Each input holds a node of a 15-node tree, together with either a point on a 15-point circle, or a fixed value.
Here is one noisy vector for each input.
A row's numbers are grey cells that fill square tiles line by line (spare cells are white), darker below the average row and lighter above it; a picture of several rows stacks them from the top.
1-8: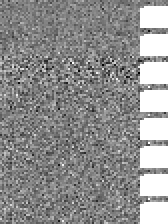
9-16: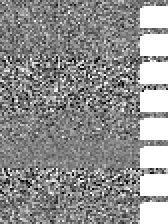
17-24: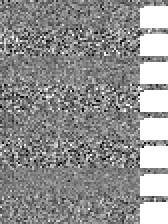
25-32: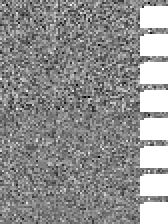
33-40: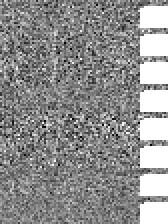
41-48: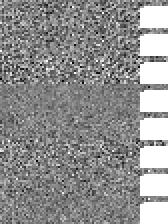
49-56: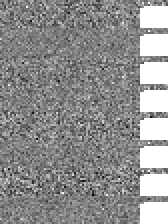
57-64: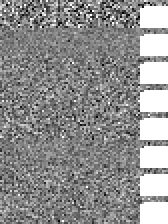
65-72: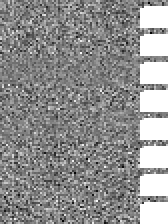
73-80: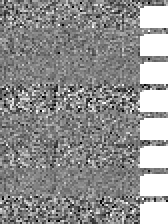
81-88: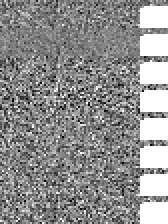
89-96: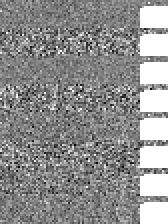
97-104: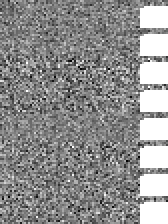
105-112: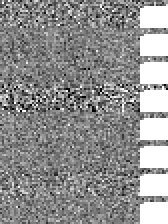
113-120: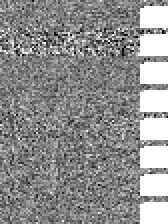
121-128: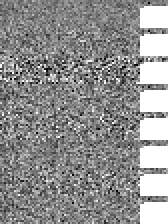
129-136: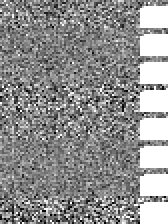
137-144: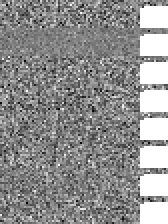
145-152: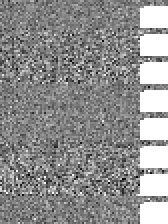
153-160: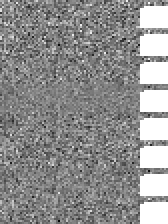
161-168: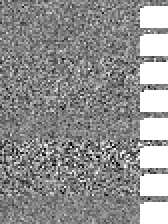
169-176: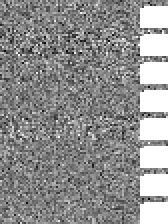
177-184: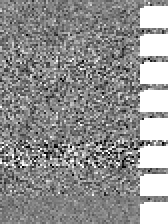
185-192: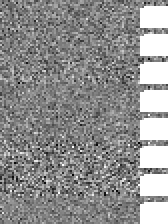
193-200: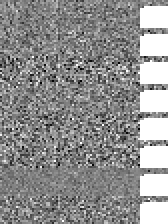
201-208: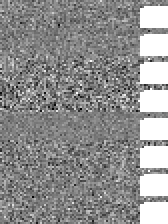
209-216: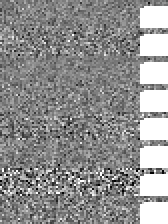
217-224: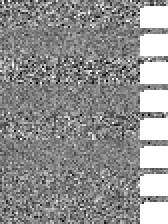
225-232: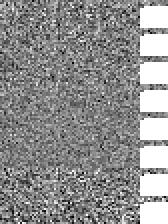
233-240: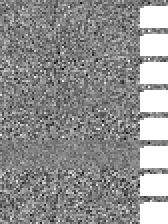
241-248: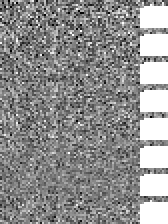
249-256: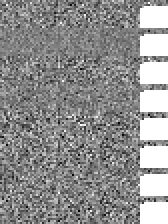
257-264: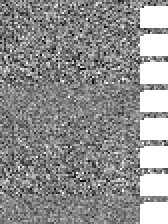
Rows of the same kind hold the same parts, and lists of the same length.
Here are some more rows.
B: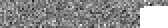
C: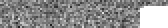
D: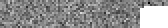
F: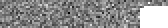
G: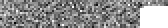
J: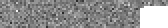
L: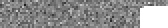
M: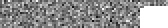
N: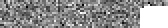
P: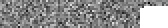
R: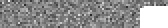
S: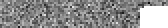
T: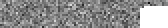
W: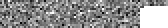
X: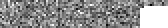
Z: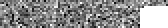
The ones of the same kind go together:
B, F, G, J, L, M, R, W, X, Z
C, D, N, P, S, T

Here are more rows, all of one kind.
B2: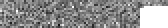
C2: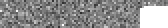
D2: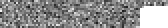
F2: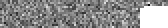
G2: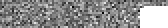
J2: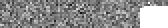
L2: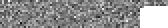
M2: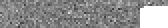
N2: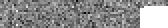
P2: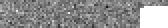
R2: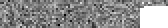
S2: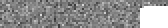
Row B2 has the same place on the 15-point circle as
C2, G2 and P2.
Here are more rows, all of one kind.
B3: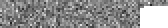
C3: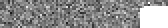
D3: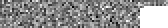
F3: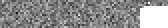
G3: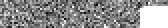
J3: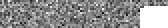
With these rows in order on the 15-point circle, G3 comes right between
D3 and F3.
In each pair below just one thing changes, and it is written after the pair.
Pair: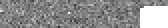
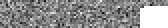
the place on the 15-point circle
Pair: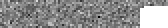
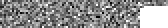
the node of the tree
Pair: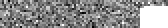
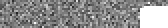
the node of the tree
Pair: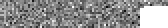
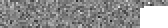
the place on the 15-point circle
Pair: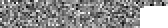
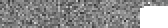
the place on the 15-point circle
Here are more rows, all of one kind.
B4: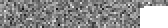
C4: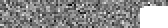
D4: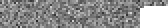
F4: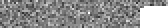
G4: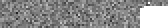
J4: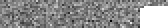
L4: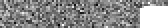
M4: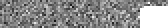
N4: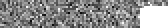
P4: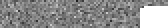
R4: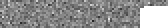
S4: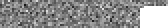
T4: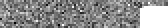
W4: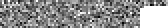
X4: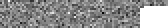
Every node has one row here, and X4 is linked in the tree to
D4 and L4.
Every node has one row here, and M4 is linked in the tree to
F4, R4 and T4.
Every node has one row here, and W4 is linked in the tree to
B4 and G4.
